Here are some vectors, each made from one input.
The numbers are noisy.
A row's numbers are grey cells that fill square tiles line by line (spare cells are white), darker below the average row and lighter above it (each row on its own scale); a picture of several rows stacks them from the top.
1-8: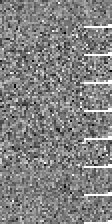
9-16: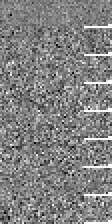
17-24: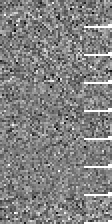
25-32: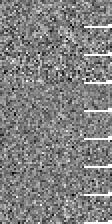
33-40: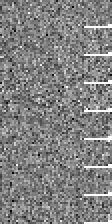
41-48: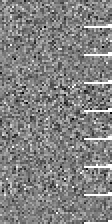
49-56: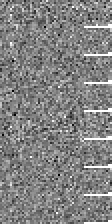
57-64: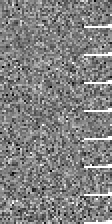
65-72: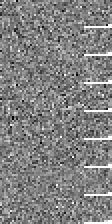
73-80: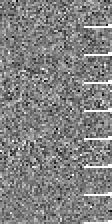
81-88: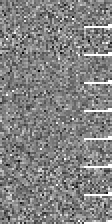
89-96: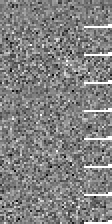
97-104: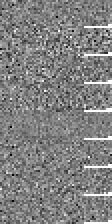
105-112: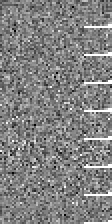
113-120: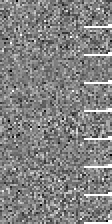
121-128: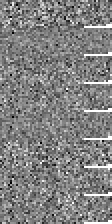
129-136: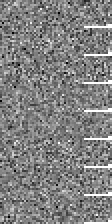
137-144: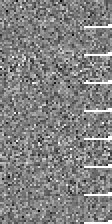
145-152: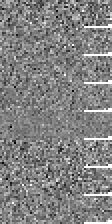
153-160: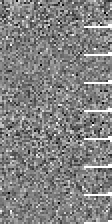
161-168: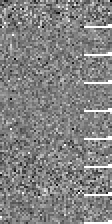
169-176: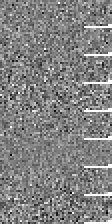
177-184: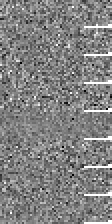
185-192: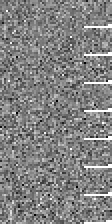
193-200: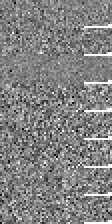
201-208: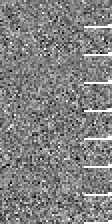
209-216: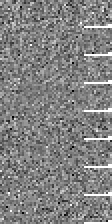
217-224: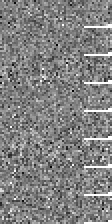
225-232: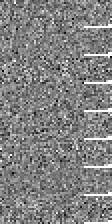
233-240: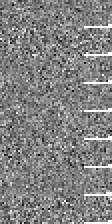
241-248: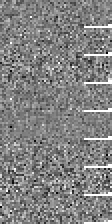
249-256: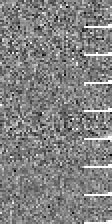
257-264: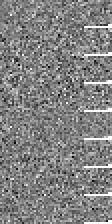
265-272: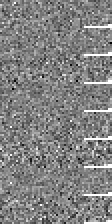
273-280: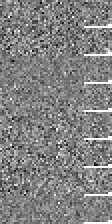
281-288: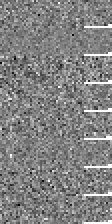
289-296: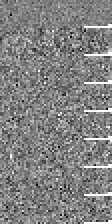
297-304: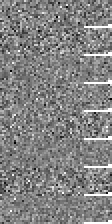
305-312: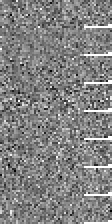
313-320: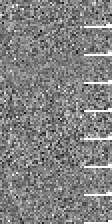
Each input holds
either a fixed value, or one of 7 labels and one of 10 labels.
